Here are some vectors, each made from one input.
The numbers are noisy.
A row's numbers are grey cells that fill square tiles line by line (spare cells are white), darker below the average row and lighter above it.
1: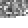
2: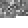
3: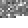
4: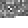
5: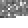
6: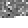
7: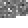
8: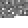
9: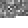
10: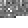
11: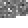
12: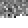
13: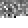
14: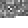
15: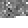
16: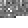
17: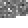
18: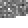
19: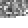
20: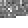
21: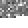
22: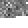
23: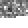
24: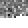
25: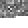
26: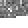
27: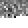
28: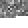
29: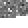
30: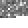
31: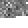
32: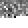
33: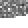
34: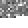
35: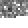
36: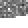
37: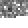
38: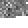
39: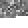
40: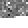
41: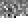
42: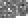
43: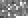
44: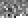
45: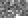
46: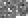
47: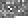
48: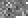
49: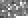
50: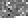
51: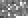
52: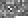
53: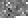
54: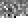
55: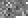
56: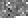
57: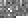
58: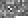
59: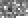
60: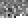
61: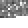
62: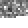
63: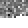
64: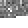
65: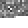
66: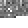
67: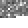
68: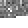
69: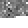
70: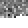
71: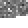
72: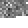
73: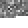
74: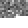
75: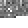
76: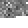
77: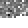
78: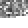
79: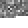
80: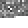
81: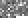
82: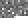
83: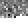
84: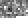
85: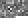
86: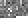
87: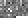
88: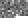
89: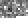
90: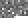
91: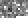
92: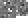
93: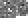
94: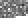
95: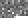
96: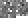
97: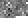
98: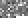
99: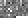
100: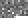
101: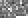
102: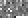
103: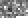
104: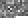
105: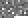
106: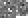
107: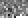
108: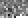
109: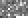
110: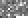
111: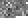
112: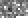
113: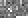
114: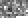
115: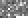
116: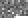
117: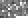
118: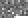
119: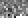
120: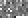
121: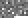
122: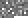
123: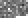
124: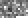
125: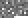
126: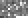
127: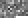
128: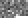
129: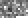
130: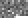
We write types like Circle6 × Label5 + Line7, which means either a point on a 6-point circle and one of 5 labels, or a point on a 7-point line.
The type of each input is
Line8.
